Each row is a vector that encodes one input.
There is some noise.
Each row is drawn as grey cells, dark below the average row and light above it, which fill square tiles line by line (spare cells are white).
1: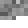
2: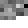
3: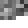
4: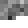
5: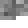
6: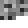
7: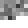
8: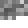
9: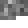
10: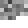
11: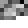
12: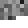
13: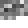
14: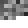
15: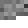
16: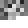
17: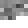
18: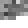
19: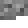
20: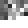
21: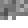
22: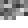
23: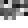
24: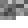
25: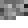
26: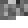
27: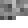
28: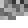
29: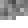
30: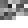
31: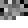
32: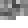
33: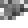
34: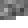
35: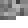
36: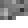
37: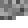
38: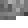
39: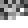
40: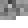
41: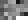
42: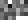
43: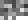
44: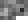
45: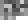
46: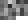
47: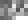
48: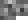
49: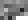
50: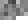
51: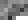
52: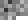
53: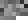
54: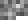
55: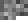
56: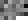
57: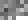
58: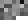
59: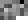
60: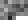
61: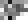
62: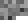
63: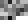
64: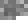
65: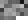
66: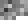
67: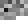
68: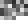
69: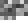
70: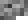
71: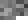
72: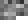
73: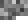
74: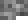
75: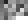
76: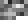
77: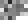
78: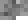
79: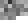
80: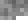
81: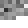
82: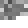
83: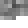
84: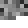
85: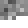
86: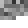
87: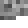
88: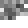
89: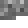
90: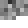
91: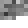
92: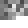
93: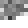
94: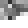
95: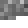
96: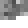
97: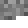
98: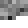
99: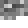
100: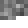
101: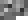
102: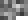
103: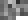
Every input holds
a list of up to two items, each a point on a 5-point line and a true/false value.
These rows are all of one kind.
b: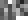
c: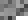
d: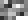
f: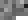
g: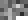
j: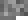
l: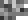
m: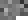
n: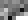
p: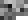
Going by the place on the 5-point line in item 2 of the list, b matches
c and m.
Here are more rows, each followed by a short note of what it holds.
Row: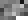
a list of two items
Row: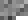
a list of two items
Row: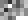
a list of one item
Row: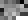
a list of two items
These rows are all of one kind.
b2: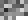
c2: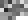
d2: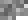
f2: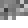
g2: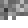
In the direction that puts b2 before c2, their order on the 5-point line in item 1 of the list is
f2, g2, d2, b2, c2.
